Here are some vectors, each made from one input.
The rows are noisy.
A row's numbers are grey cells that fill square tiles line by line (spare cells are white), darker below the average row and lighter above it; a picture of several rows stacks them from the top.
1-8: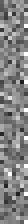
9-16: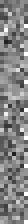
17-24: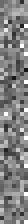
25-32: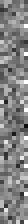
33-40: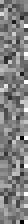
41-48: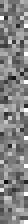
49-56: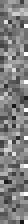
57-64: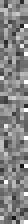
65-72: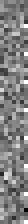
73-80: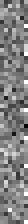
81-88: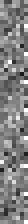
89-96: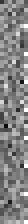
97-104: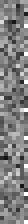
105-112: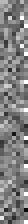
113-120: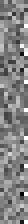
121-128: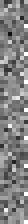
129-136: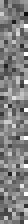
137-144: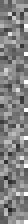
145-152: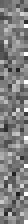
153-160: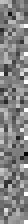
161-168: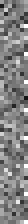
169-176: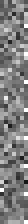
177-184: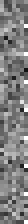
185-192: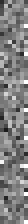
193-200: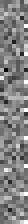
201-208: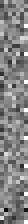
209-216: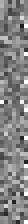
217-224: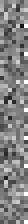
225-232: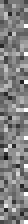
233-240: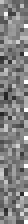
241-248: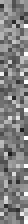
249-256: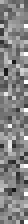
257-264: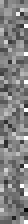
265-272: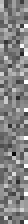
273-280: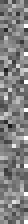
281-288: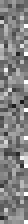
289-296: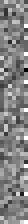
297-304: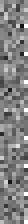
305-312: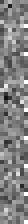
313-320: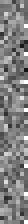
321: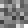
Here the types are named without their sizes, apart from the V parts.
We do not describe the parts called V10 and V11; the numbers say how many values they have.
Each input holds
a label, a point on a line and a value of V10, together with either a point on a line, or a value of V11.
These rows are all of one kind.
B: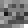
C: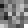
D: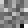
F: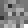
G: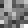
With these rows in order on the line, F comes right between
B and C.
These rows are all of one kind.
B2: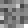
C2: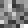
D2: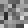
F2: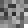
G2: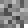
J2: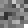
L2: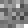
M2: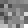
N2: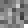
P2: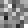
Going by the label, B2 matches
L2 and N2.
